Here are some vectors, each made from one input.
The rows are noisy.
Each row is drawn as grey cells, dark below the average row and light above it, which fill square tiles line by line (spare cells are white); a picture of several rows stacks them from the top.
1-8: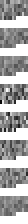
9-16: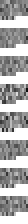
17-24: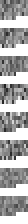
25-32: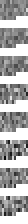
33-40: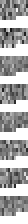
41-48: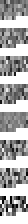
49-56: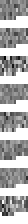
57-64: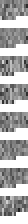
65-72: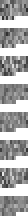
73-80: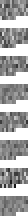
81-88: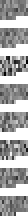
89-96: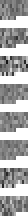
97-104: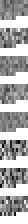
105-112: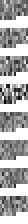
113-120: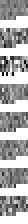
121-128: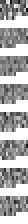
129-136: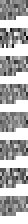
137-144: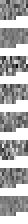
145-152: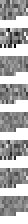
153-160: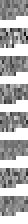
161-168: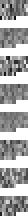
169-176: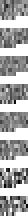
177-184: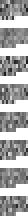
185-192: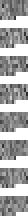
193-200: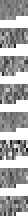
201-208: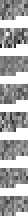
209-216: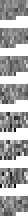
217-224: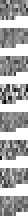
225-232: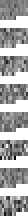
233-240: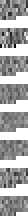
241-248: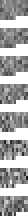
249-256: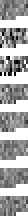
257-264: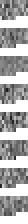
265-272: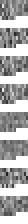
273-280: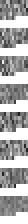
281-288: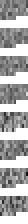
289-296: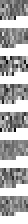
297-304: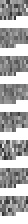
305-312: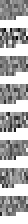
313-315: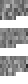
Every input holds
either two labels (each one of 7), or one of 8 labels.
